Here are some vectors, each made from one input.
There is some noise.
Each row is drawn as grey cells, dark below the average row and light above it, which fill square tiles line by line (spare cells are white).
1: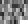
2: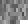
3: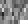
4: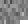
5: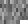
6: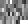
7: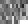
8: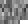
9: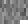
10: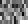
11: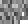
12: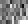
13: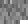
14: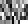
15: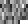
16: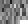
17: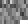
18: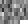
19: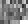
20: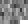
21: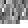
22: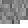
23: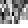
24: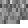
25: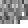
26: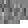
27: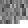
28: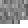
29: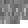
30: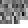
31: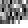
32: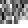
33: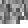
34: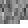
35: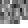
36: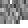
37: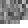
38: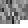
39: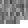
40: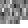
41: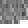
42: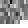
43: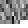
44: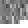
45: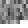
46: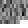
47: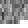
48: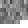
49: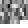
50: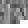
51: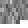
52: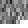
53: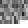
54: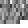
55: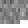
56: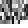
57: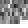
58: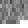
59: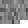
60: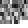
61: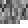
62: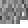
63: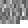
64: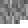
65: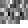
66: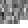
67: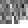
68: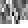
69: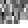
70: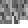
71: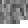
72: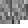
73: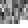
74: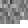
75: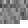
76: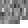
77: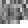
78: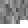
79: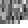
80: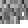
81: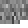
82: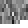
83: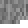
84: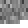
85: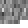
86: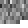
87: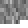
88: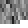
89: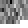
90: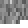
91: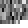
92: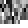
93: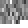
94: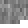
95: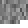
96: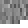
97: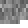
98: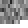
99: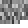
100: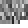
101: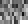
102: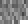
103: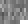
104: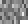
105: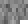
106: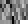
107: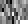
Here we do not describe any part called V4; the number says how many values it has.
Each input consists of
a list of up to two items, each a true/false value and a value of V4.
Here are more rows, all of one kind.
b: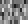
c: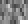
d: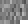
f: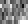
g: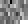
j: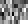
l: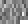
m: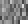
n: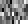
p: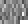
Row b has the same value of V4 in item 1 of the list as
c, d and p.
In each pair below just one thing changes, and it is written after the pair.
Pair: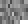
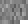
the true/false value in item 2 of the list
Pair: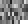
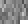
the true/false value in item 1 of the list
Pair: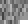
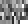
the true/false value in item 1 of the list
